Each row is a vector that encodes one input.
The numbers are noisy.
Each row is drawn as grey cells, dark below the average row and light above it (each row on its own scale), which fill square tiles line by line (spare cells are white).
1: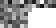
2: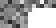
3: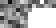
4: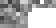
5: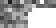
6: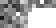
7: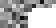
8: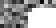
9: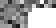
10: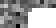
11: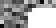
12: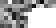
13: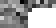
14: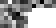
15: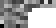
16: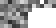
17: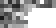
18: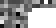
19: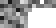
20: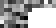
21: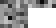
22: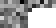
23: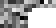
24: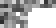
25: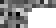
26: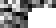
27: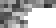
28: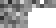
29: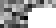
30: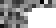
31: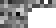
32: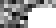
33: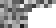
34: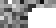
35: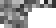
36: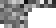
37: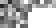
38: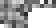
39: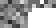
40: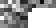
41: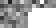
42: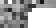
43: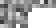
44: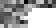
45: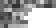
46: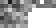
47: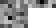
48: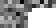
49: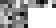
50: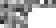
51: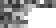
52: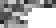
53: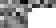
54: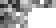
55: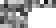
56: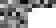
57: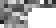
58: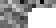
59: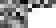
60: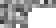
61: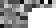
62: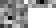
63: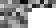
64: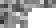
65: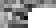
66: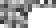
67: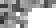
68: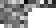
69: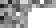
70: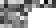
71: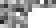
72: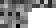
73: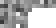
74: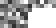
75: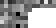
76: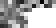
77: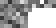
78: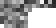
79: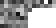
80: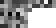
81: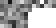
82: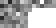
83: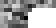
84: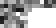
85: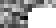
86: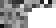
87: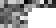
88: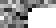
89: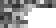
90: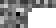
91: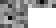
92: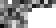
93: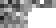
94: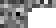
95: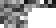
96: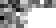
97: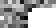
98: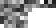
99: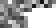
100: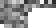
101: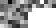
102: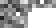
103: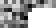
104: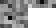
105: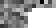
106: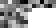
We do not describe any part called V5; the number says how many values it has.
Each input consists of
a list of up to two items, each a true/false value and a value of V5.
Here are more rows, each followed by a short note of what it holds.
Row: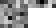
the empty list
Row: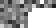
a list of one item
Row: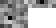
the empty list
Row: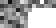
a list of one item
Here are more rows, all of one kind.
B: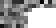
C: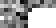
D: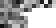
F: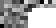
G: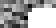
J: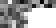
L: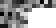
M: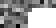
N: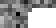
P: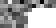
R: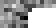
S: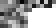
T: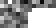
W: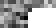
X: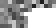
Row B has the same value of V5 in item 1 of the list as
J, N, P and X.
